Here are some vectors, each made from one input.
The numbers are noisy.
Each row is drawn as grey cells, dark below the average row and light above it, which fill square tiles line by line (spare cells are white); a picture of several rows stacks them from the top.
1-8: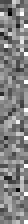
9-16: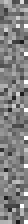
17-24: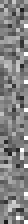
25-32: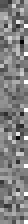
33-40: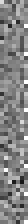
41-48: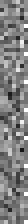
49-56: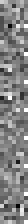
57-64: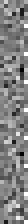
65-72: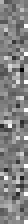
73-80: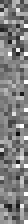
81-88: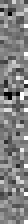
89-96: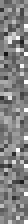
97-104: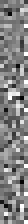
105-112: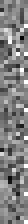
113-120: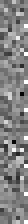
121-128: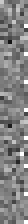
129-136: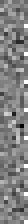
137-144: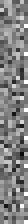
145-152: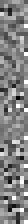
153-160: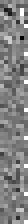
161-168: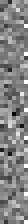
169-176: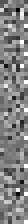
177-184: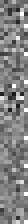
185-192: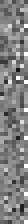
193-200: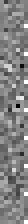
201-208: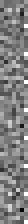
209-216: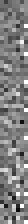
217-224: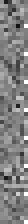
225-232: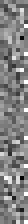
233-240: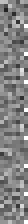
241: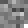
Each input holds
a point on a 12-point line.
